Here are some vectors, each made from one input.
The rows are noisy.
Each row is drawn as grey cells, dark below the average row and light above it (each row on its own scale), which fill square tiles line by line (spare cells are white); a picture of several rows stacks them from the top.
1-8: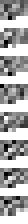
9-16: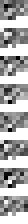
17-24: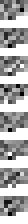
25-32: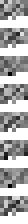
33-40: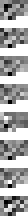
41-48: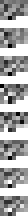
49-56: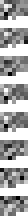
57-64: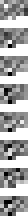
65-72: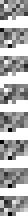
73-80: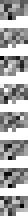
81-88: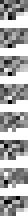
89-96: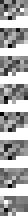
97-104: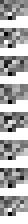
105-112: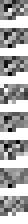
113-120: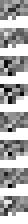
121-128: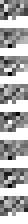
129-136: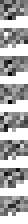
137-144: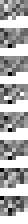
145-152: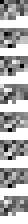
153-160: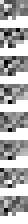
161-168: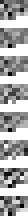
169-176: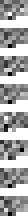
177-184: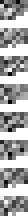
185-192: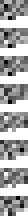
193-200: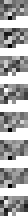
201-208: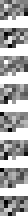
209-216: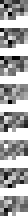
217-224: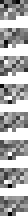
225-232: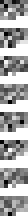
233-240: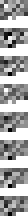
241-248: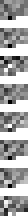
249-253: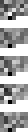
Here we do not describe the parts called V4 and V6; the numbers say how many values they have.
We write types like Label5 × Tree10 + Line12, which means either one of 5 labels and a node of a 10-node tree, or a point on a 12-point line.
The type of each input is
Bool × Bool × Bool × Bool × V4 + Label11 × V6.
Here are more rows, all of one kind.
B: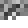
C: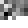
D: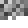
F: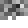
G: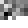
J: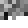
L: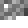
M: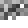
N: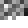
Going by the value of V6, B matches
F and M.
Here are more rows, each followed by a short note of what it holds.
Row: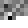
four true/false values and a value of V4
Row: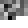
four true/false values and a value of V4
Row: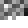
one of 11 labels and a value of V6
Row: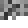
one of 11 labels and a value of V6
